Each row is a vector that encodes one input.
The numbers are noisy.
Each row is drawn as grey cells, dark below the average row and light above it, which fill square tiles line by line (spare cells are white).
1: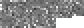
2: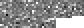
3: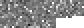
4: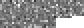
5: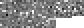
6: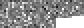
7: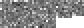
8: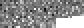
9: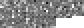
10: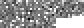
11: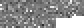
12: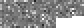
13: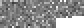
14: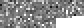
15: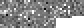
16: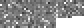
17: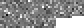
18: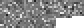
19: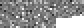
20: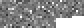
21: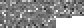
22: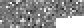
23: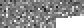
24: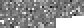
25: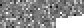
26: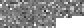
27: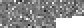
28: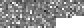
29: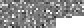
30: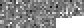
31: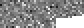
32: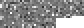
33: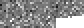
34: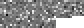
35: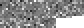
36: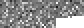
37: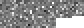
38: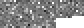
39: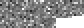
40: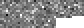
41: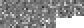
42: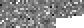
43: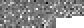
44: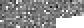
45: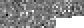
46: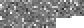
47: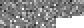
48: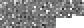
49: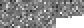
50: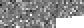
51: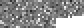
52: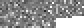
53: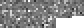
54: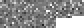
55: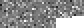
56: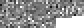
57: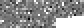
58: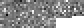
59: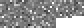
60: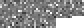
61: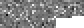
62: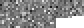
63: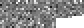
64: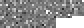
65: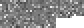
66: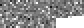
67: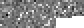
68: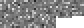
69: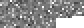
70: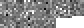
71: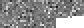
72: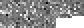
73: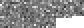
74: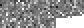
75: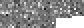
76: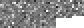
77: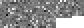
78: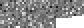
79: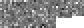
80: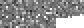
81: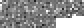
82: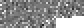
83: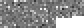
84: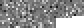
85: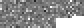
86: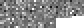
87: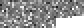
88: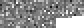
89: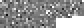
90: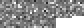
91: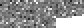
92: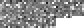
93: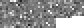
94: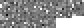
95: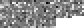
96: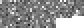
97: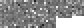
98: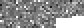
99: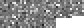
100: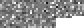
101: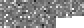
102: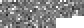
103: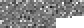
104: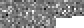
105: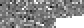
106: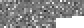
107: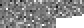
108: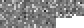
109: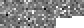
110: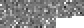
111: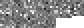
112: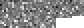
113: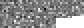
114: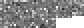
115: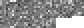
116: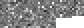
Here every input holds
either a node of an 8-node tree, or a node of a 15-node tree.
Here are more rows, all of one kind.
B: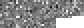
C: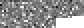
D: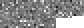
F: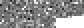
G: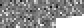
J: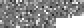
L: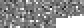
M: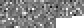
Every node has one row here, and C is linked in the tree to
J and L.
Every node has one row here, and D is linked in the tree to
B, F and J.
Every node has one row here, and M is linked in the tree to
B.
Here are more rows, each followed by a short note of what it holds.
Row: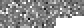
a node of a 15-node tree
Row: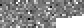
a node of an 8-node tree
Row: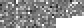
a node of an 8-node tree
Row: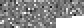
a node of an 8-node tree
